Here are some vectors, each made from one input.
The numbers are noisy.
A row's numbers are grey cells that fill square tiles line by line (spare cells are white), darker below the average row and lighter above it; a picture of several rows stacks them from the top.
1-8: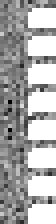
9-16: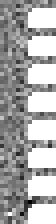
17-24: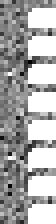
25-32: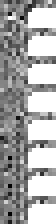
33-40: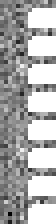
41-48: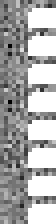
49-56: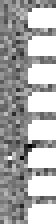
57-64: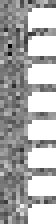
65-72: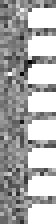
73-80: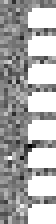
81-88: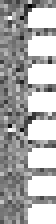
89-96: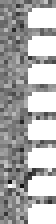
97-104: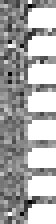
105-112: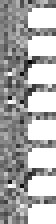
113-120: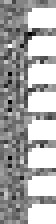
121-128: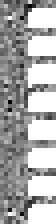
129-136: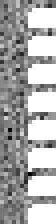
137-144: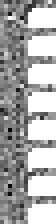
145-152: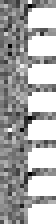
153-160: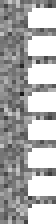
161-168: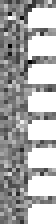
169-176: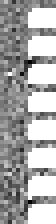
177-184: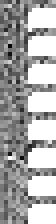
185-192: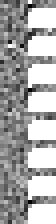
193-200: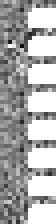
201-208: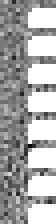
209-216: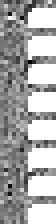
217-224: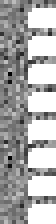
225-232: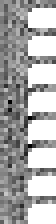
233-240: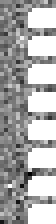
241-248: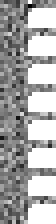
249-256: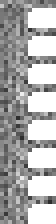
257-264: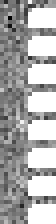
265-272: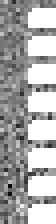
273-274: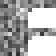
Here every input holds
either a point on a 6-point line, or a point on a 15-point line.
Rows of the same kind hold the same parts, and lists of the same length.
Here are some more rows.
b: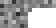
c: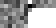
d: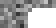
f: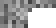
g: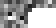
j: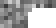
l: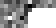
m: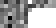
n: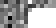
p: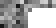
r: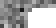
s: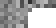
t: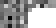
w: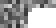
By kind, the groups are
b, d, f, j, p, r, s
c, g, l, m, n, t, w

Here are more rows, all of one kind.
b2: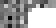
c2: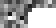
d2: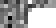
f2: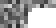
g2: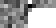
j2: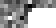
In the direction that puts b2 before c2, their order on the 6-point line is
f2, b2, d2, g2, j2, c2.
